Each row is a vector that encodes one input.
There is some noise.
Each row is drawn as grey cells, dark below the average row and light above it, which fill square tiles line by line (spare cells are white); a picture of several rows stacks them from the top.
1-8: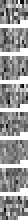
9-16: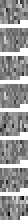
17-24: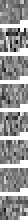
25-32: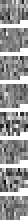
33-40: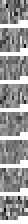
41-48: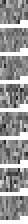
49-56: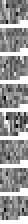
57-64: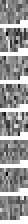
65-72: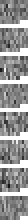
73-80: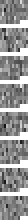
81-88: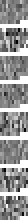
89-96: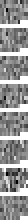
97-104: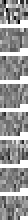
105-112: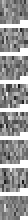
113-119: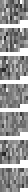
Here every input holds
either a point on an 11-point circle and a point on a 6-point line, or a point on a 10-point line.
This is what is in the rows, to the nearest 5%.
About 70% of them hold a point on an 11-point circle and a point on a 6-point line. The rest hold a point on a 10-point line.
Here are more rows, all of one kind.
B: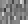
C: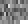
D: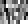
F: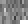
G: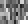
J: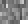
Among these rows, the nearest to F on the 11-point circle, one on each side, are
C and G.
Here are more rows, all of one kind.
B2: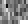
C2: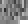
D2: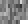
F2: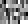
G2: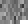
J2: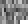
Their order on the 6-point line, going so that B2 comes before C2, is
J2, B2, C2, F2, G2, D2.
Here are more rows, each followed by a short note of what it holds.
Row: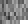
a point on a 10-point line
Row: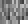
a point on a 10-point line
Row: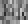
a point on a 10-point line
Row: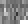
a point on an 11-point circle and a point on a 6-point line
